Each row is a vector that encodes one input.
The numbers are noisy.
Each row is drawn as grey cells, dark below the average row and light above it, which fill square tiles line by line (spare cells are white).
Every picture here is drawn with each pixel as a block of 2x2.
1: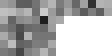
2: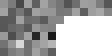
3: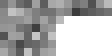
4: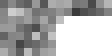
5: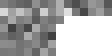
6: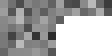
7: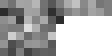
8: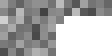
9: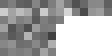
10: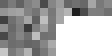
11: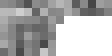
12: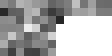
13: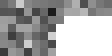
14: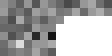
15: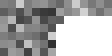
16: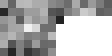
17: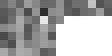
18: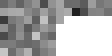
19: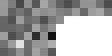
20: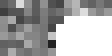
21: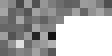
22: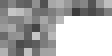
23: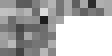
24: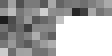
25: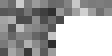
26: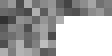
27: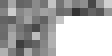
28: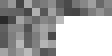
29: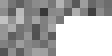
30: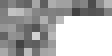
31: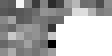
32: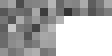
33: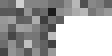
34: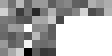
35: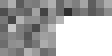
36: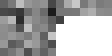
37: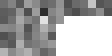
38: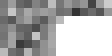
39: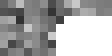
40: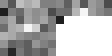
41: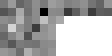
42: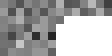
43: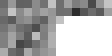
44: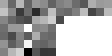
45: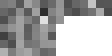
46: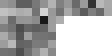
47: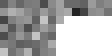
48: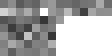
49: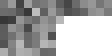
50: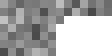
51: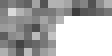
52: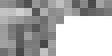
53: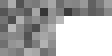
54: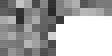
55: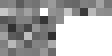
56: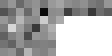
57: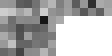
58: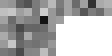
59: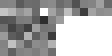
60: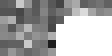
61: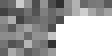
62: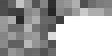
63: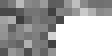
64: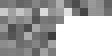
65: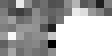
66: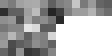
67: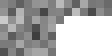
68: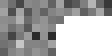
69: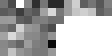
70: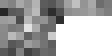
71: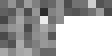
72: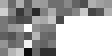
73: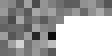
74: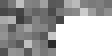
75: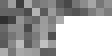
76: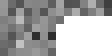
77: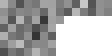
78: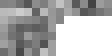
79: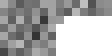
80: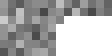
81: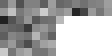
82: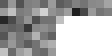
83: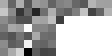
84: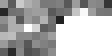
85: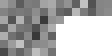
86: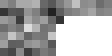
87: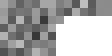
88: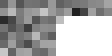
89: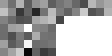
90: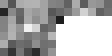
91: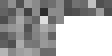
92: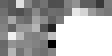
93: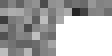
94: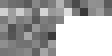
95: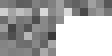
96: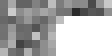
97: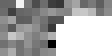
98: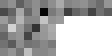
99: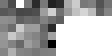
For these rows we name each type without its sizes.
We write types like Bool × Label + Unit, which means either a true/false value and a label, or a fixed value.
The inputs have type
Bool × Bool × Bool × Bool + Tree + Unit.
